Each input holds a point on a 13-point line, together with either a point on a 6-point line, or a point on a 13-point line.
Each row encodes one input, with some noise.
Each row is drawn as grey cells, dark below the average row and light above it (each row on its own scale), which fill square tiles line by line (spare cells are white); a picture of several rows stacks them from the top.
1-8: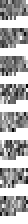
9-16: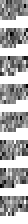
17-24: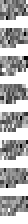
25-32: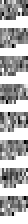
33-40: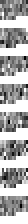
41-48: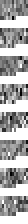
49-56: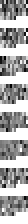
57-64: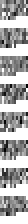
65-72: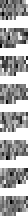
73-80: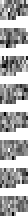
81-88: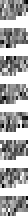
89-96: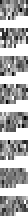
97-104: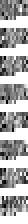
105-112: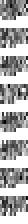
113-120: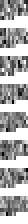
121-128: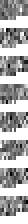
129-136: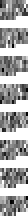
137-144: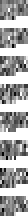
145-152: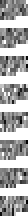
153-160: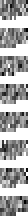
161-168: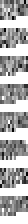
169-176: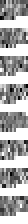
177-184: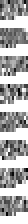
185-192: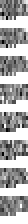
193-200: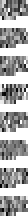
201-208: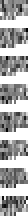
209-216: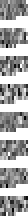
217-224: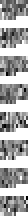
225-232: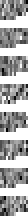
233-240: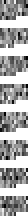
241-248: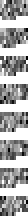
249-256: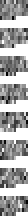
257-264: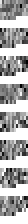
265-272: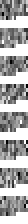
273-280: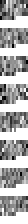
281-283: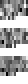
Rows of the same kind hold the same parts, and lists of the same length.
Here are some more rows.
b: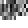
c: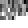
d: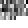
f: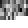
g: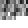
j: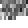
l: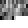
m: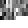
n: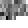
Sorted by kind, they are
b, c, d, f, g, j
l, m, n

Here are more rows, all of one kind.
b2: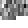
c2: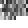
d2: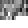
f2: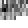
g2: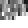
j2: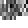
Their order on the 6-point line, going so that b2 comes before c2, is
b2, g2, j2, f2, c2, d2.
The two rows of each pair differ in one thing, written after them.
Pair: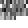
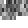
the place on the 6-point line
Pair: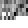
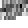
the place on the 6-point line
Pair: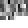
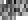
the place on the 13-point line
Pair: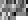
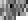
the place on the 6-point line
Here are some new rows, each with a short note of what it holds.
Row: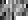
a point on each of two 13-point lines
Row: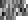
a point on each of two 13-point lines
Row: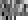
a point on each of two 13-point lines
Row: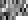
a point on each of two 13-point lines
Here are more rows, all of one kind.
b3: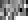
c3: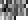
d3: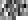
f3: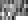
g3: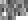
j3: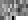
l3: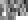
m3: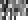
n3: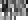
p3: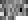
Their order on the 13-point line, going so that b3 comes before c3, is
b3, p3, j3, f3, l3, g3, d3, c3, n3, m3.
